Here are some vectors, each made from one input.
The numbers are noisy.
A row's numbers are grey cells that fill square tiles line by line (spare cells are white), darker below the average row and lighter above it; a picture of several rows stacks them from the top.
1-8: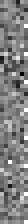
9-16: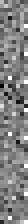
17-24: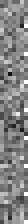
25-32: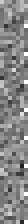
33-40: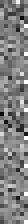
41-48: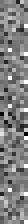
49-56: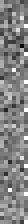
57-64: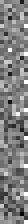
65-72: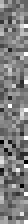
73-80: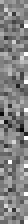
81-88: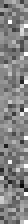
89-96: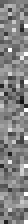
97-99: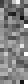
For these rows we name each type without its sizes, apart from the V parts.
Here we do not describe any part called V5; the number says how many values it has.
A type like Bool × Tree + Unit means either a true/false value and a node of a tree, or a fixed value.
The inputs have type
(Bool × Bool × Bool × Bool + Unit) × V5 + Line.
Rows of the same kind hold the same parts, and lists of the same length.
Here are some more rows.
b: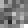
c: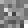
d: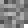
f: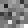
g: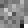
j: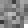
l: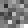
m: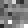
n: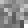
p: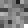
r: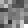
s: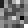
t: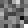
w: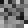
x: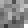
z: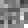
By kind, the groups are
b, c, d, g, j, n, p, r, x, z
f, l, m
s, t, w

